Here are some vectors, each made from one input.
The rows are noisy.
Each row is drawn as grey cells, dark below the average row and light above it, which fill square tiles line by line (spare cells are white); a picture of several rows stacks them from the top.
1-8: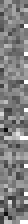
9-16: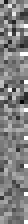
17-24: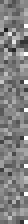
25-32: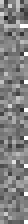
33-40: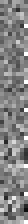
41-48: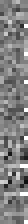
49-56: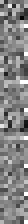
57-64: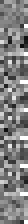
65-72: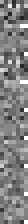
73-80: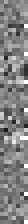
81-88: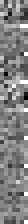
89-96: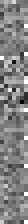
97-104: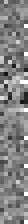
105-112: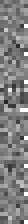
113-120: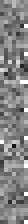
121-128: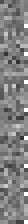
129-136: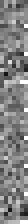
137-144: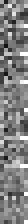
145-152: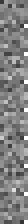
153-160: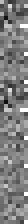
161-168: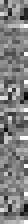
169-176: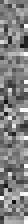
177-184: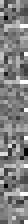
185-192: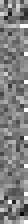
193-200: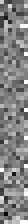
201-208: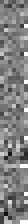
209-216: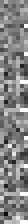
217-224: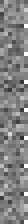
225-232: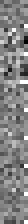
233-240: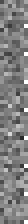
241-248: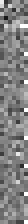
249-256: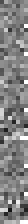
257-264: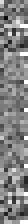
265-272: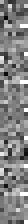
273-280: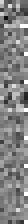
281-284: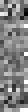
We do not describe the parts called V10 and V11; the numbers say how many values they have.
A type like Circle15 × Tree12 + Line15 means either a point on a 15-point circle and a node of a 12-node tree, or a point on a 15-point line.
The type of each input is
(Bool × Bool × Bool + V11) × V10 + List2(Line6).
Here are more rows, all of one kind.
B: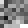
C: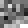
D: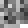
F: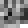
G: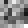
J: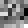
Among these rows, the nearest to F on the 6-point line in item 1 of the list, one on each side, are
D and J.
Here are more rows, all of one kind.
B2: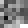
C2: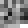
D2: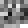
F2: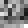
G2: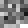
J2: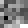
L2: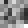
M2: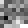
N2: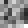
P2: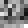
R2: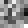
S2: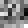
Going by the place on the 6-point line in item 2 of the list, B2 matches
C2, J2, L2 and N2.
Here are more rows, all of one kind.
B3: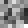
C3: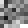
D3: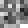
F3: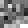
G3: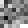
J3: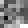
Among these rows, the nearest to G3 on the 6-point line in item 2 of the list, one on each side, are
C3 and D3.
